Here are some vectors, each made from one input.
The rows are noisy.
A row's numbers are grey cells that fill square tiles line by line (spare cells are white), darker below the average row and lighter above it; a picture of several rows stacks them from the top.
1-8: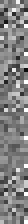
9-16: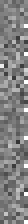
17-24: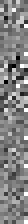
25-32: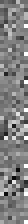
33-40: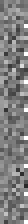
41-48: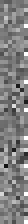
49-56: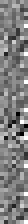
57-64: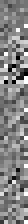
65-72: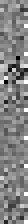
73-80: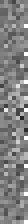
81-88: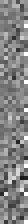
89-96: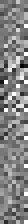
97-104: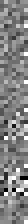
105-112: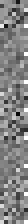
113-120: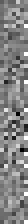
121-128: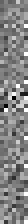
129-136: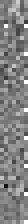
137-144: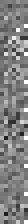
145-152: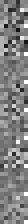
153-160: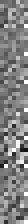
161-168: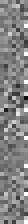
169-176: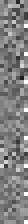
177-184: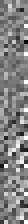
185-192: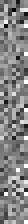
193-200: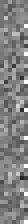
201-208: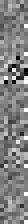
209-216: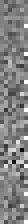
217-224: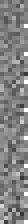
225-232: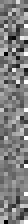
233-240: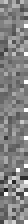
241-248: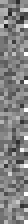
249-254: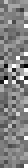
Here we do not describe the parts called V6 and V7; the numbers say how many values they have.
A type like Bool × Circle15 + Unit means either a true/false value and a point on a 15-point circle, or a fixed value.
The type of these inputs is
(Bool × Bool × Bool + V6) × V7 + List2(Line9).
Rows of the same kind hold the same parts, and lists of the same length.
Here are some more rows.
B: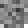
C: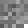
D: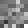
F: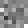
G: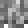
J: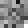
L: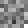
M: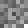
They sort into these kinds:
B, F, L
C, D
G
J
M

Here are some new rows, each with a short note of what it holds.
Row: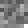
a value of V6 and a value of V7
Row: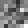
a value of V6 and a value of V7
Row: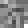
a list of two items
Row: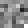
a list of one item
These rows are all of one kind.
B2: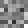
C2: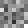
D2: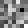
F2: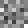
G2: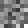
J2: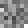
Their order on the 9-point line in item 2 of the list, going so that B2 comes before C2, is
D2, G2, B2, C2, J2, F2.
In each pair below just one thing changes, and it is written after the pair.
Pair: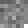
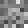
one of the three true/false values
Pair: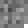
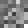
the value of V7
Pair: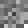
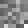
one of the three true/false values
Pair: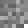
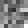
one of the three true/false values
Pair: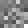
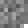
the value of V7
